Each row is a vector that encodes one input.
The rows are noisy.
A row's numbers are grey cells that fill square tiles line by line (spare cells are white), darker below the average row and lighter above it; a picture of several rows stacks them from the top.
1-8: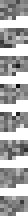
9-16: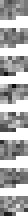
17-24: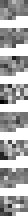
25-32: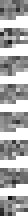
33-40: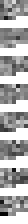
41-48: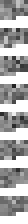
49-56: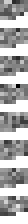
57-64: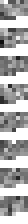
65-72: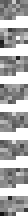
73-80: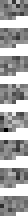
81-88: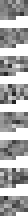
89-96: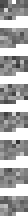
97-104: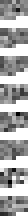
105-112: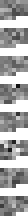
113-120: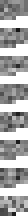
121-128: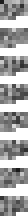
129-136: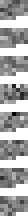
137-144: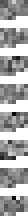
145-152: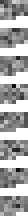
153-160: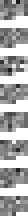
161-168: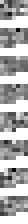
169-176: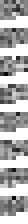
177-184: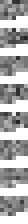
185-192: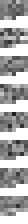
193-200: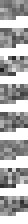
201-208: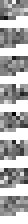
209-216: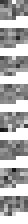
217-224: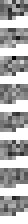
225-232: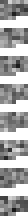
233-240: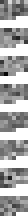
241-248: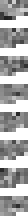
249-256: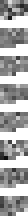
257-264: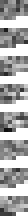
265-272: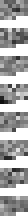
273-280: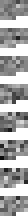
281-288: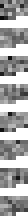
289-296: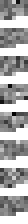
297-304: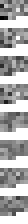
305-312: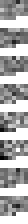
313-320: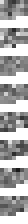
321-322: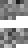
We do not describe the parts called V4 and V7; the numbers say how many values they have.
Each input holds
either a value of V4 and a value of V7, or a list of up to two points on an 11-point line.
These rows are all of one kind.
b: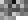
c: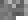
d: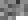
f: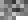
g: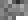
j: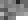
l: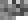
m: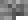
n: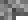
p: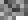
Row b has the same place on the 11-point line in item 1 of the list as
f and p.
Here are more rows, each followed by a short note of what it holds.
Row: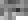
a list of one item
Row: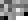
a value of V4 and a value of V7
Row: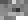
a list of one item
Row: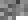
a list of two items
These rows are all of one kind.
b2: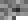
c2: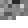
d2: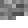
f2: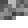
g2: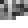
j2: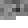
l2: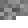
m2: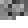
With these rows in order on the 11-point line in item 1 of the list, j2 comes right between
b2 and m2.
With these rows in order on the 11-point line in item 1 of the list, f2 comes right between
d2 and l2.
